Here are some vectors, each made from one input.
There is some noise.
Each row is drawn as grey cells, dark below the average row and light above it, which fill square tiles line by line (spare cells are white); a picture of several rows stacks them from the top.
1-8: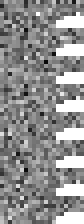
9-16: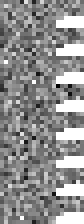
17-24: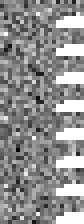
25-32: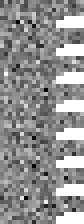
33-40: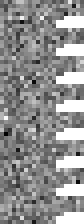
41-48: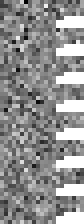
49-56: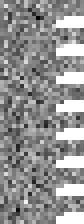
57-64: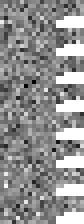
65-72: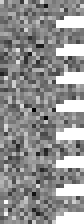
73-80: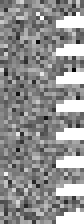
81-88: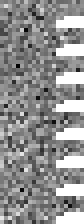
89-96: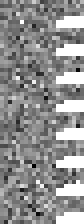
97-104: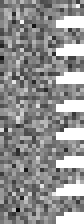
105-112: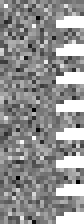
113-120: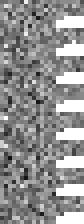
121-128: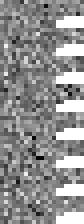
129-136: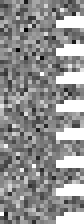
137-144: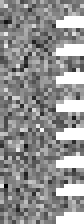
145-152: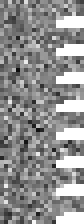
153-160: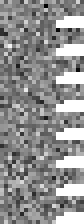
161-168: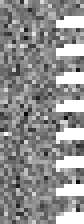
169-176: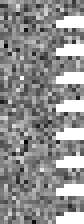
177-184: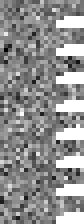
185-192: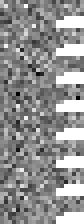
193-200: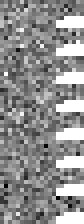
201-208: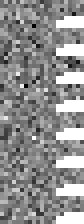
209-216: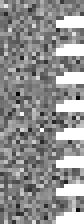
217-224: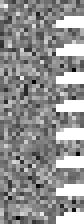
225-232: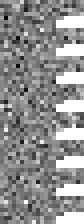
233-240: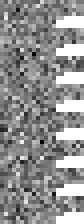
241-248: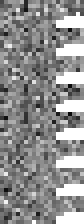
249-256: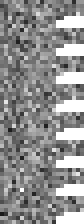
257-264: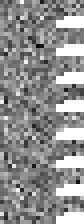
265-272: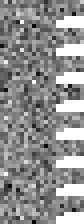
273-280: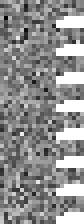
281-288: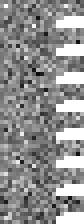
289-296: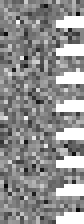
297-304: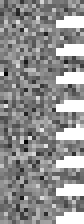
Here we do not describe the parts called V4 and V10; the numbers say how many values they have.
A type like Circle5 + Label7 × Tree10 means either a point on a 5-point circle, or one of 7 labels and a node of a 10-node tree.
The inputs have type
Circle11 × Line6 × (Line7 + V10) × V4.
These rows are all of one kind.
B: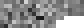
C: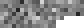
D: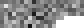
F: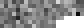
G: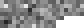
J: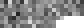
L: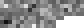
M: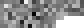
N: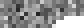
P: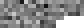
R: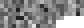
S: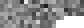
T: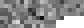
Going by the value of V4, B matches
D, J, M and S.
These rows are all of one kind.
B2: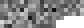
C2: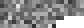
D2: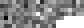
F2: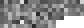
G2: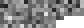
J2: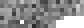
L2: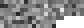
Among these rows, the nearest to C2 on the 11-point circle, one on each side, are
F2 and G2.
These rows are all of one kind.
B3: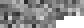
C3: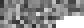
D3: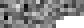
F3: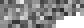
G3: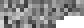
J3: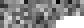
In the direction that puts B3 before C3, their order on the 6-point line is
F3, J3, B3, G3, D3, C3.
